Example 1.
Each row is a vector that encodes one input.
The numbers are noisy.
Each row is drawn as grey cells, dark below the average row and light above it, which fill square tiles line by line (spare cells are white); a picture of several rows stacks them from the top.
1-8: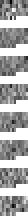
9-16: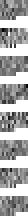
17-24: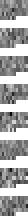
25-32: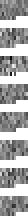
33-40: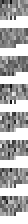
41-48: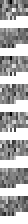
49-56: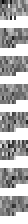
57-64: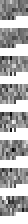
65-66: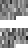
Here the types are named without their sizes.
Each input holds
a point on a line.
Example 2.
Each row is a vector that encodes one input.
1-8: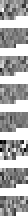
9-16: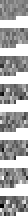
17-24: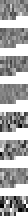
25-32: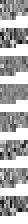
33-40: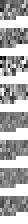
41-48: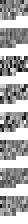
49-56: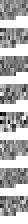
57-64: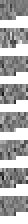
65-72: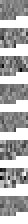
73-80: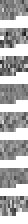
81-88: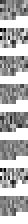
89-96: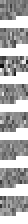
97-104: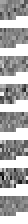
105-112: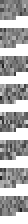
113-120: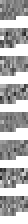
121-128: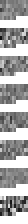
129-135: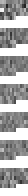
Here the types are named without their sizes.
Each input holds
a point on a line.
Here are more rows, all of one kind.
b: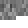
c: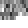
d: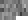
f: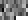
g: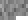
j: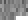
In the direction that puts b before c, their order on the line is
d, g, j, b, c, f.
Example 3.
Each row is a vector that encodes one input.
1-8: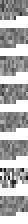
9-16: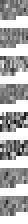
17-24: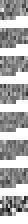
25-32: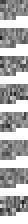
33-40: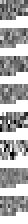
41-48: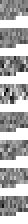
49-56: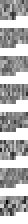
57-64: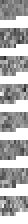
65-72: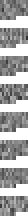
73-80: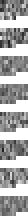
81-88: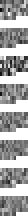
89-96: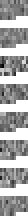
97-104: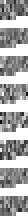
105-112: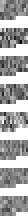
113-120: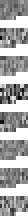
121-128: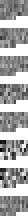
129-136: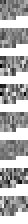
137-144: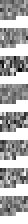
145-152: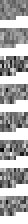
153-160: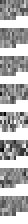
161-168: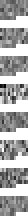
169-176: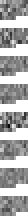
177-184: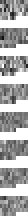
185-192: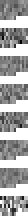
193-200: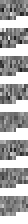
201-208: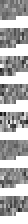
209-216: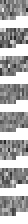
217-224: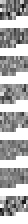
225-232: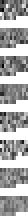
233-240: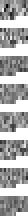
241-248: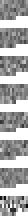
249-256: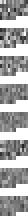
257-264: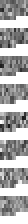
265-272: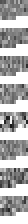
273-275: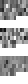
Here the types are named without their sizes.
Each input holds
a point on a circle.
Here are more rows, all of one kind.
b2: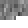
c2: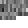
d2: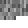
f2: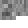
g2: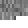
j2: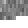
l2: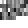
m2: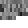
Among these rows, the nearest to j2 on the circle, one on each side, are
d2 and m2.
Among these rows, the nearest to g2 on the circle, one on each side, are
f2 and l2.
